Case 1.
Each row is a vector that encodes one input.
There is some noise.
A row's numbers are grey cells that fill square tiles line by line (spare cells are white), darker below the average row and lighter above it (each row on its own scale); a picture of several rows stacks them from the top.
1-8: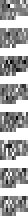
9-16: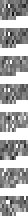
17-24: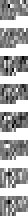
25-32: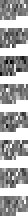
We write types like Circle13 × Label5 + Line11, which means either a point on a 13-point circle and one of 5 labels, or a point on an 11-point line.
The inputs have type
Line6.
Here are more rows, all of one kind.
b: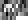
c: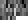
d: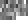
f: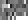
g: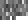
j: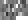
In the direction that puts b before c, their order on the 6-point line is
j, b, c, g, f, d.
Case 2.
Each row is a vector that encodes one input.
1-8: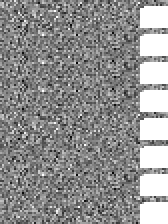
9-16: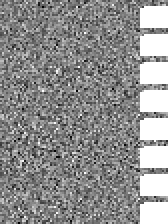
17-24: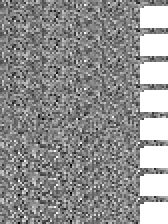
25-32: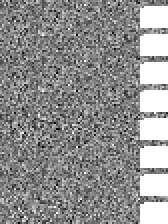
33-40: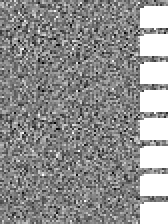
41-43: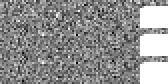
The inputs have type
Circle6.
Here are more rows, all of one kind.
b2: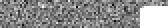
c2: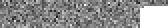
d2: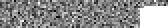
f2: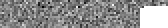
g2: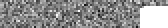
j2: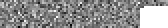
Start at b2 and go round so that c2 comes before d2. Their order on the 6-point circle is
b2, g2, j2, f2, c2, d2.
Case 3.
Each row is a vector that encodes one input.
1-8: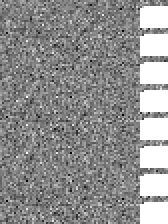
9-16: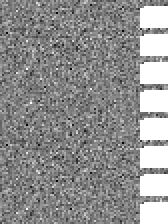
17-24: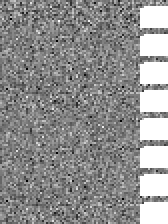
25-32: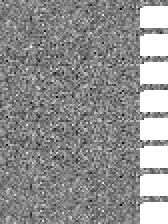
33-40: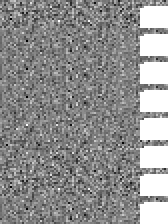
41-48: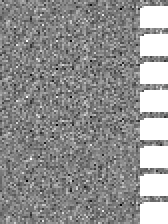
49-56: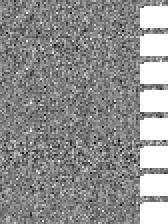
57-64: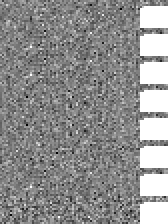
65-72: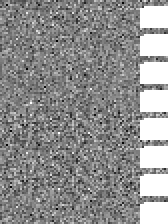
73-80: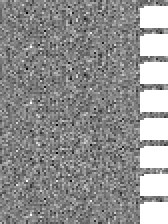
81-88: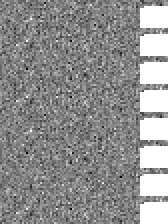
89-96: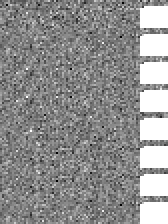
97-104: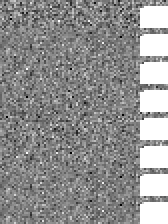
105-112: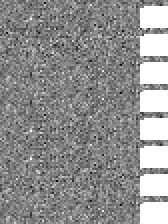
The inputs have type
Circle6 + Unit.
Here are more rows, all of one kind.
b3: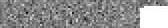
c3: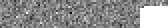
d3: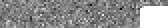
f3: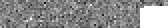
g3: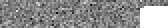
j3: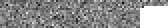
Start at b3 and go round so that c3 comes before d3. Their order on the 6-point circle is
b3, f3, j3, c3, d3, g3.
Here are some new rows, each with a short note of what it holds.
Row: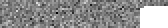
a point on a 6-point circle
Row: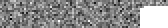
a fixed value
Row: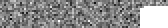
a fixed value
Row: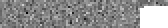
a point on a 6-point circle
